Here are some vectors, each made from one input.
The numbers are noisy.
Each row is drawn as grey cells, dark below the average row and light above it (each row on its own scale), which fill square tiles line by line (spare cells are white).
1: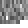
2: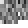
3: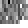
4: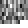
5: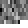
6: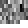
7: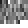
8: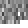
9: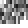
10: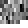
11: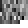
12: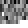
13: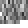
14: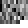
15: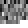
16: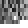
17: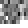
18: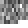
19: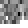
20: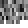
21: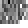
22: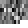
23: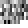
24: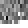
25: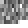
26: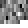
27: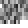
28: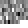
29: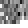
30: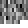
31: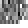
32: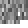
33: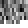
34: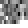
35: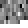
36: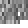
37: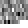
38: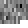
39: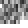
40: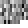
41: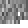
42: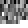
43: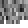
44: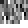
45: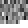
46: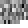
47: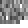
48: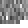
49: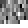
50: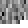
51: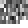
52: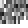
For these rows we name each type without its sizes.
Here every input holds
a point on a circle and a label.
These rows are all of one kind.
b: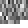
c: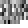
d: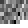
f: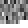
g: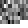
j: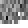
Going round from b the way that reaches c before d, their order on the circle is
b, c, j, f, g, d.
